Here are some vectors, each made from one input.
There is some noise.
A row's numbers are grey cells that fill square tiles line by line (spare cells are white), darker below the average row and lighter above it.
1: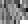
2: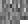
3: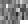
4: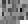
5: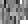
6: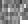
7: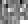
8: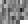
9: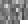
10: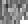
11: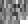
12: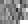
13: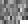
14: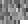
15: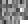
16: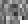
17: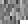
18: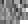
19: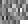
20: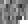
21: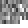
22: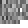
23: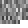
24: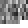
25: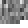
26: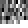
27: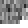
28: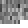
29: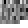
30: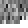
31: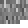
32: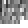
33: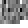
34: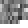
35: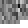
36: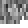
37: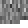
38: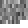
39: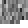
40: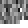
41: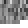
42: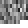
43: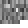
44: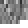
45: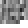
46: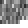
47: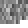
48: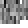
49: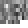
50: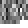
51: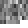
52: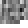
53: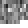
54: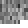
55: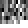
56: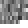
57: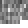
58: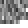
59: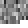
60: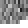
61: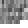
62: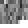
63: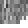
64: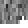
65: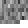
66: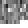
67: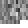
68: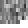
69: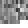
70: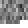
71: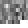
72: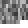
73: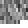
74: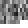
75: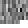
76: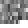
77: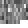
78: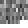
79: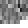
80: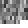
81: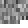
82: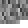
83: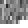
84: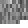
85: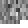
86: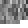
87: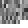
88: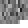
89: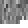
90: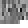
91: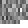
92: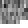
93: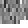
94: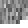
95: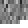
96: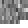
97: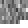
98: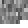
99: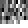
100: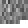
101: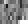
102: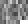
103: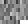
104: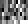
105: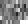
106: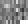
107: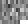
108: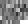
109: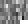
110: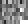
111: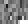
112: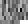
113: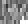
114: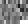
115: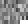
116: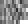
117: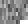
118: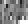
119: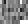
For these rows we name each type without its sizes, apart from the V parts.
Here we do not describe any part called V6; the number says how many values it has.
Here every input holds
a list of items, each a point on a line and a value of V6.
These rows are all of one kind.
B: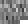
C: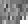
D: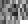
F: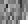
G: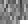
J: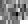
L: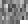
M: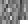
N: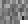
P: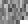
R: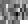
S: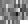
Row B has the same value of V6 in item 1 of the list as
J, R and S.
